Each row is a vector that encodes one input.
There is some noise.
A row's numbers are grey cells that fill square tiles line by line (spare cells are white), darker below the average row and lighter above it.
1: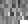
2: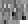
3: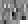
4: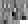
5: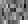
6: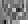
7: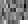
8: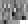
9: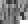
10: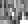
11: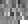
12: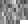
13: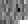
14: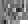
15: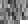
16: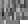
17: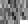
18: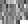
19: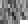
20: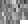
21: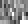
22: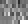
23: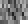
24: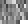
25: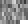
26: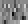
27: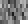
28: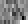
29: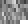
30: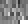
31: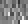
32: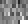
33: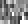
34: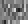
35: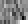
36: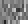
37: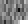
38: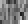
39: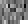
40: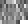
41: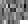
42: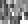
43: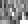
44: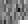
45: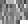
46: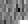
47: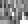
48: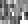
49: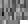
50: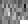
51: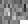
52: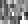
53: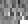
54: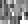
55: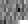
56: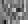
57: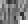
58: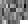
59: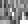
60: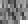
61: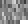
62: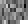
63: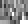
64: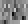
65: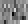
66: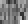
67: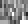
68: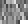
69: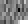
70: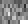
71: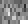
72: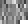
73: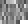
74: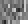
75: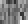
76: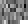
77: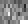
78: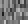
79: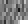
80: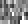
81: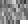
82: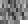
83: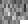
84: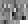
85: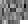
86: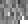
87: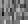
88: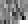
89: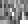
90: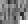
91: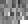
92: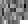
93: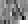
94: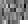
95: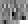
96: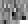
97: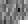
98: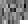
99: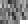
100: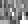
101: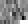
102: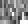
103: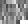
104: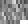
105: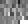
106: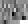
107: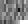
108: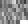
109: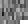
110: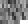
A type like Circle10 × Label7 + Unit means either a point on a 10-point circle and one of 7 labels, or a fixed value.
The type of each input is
Bool × Line7.
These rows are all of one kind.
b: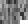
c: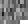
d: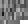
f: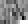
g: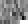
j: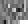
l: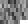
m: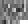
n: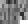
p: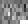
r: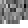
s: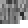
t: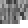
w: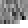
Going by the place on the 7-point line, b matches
l, n, s and t.
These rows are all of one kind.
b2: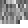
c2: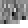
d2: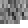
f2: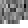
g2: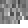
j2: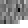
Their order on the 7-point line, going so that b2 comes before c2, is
b2, g2, f2, d2, c2, j2.
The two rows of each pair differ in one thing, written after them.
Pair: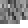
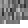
the place on the 7-point line
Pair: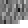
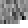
the place on the 7-point line
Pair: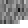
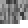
the place on the 7-point line
